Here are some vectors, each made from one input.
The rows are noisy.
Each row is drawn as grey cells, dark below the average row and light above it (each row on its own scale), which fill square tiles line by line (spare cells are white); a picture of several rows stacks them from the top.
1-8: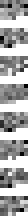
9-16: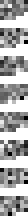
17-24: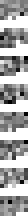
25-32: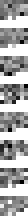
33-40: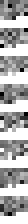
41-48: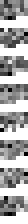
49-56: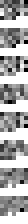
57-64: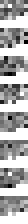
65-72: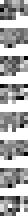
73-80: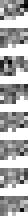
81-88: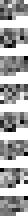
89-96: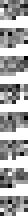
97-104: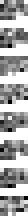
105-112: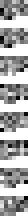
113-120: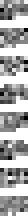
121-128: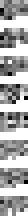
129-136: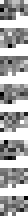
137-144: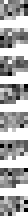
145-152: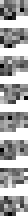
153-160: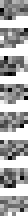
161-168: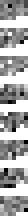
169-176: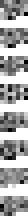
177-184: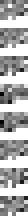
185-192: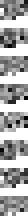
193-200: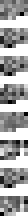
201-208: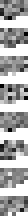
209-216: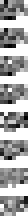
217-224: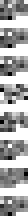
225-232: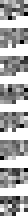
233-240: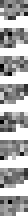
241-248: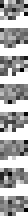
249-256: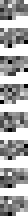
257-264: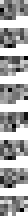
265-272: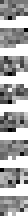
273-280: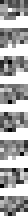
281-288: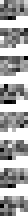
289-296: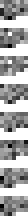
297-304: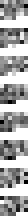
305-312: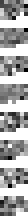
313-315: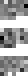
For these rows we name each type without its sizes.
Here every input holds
four true/false values, together with a list of points on a line.
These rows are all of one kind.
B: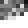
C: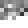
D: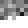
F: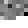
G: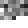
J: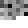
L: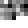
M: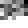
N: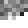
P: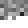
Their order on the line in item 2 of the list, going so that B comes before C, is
B, N, L, C, P, G, J, D, F, M.
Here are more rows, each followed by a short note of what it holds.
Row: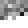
four true/false values, together with a list of two items
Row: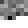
four true/false values, together with a list of one item
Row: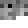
four true/false values, together with a list of one item
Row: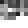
four true/false values, together with a list of one item
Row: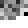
four true/false values, together with a list of one item
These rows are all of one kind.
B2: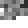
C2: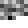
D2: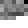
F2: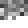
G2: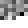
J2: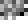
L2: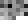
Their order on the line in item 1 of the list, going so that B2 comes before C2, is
J2, G2, F2, D2, B2, L2, C2.
